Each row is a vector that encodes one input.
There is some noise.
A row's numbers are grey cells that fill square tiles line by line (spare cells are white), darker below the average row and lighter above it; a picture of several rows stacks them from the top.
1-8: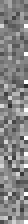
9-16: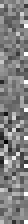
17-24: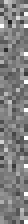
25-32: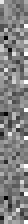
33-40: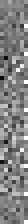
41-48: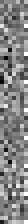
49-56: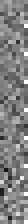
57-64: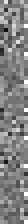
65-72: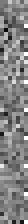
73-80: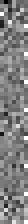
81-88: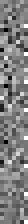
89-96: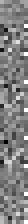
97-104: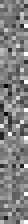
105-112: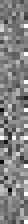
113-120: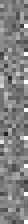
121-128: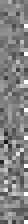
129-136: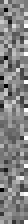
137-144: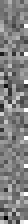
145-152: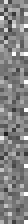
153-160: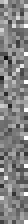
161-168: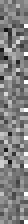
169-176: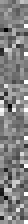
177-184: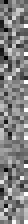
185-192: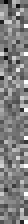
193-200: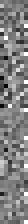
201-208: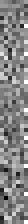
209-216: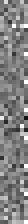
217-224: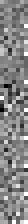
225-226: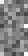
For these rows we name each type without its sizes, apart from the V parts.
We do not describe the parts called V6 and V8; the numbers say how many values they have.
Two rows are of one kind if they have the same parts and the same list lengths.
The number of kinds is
3.
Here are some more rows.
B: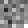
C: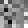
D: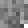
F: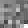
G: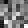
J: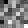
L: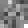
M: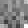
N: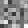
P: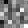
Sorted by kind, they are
B, C, D, L, M
F, N
G, J, P

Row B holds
a point on each of two lines and a true/false value.
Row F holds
a true/false value and a value of V8.
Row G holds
a value of V6.
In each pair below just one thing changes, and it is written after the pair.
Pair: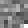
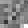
the value of V8
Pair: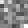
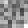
the true/false value
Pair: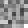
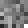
the true/false value
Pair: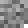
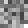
the true/false value
